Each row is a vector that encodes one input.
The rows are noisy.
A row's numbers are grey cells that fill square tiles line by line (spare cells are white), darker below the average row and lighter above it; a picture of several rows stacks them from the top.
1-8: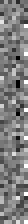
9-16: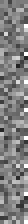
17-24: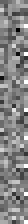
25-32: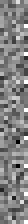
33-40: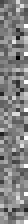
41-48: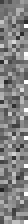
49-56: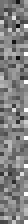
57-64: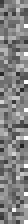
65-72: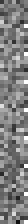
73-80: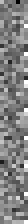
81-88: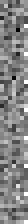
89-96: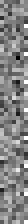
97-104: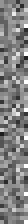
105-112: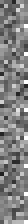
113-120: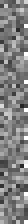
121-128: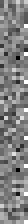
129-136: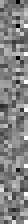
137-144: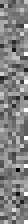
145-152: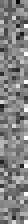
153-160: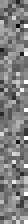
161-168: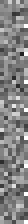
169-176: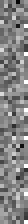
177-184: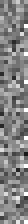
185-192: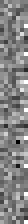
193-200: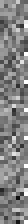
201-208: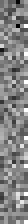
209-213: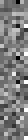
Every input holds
a point on an 11-point circle and a true/false value.
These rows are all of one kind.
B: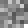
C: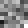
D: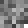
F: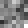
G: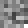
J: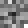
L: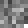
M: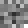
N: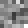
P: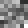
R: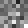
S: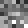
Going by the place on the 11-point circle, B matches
G, J, M and N.
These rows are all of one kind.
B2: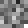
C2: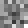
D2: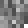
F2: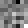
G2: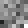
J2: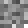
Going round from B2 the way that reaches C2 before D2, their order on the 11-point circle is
B2, F2, G2, J2, C2, D2.
